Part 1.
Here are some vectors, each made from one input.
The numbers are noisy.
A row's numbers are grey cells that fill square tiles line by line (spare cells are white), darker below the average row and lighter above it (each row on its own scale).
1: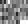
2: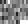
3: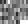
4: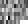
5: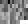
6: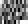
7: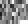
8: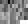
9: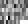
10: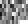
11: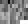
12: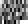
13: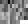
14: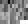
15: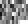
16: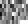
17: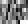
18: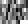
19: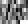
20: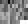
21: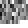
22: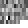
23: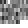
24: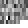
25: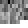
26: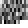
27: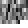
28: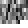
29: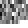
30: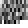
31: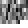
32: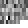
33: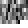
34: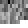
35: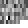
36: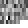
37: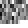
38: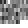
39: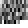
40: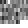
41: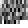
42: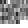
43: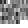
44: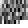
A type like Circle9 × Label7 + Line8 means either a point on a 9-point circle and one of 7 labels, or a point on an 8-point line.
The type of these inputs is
Label6.
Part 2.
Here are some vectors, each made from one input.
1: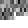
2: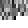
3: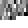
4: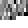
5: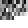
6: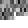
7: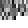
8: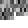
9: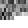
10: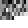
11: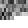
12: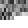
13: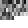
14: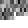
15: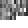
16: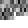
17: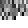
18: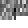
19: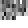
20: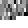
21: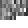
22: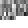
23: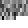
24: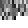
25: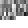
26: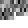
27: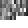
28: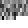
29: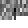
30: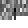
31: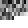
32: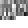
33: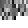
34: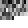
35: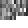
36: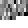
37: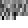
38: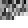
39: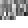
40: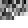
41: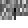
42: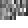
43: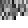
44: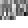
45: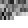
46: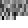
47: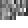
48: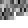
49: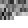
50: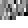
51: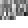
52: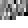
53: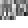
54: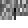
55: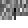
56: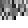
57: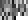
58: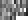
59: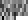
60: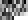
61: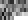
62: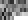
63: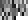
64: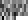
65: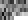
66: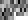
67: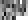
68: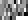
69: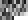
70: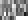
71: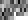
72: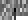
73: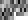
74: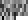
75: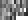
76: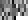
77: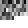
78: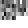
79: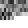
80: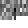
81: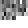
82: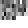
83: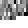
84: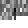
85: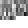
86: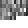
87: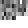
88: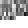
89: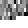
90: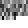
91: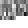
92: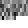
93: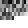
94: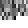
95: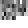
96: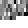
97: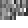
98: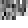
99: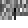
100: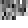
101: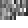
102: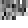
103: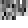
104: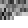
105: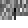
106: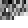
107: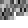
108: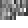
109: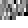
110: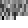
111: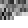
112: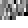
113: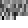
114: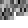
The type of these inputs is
Line10.
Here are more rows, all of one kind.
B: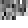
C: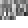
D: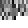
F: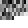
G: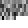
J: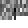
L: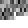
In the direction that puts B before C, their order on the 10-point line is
L, F, B, D, G, J, C.
